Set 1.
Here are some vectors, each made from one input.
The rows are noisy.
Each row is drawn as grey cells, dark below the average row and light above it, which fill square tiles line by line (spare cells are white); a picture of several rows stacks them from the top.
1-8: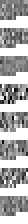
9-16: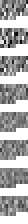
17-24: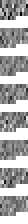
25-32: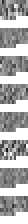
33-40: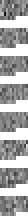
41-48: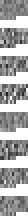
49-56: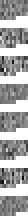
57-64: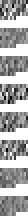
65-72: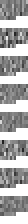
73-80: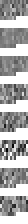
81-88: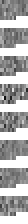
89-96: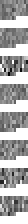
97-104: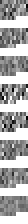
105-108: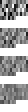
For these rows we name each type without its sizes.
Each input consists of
a label and a true/false value.
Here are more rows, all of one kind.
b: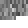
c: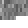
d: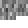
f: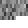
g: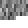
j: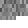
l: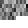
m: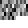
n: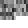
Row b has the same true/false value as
g and l.
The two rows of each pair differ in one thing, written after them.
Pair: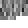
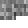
the true/false value
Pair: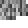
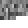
the label
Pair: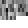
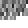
the label
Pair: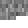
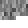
the true/false value
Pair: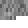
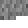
the label
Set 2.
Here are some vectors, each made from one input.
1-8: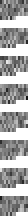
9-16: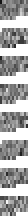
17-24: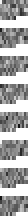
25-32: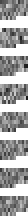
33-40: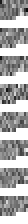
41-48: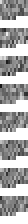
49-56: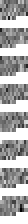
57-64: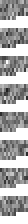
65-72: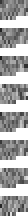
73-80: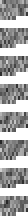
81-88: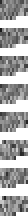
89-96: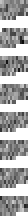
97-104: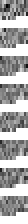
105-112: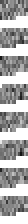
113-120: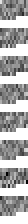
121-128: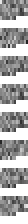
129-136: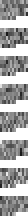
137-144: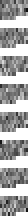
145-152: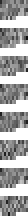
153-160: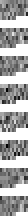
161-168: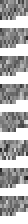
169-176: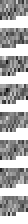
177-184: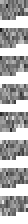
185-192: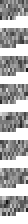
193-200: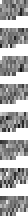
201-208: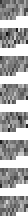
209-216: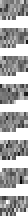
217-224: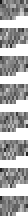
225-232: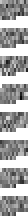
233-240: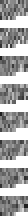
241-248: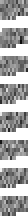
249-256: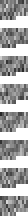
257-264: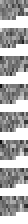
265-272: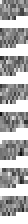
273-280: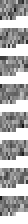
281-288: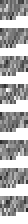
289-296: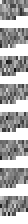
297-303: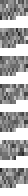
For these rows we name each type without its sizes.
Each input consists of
a point on a line and a true/false value.
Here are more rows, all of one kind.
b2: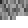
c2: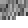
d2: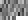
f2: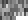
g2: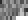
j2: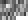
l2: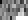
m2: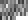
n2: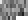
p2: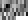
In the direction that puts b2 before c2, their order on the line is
p2, b2, l2, c2, d2, j2, g2, n2, m2, f2.
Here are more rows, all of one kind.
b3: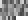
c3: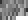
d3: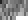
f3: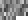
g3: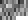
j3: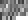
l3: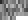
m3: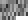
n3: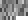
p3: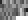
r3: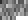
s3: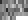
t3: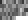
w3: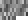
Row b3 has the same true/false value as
f3, m3, n3 and w3.
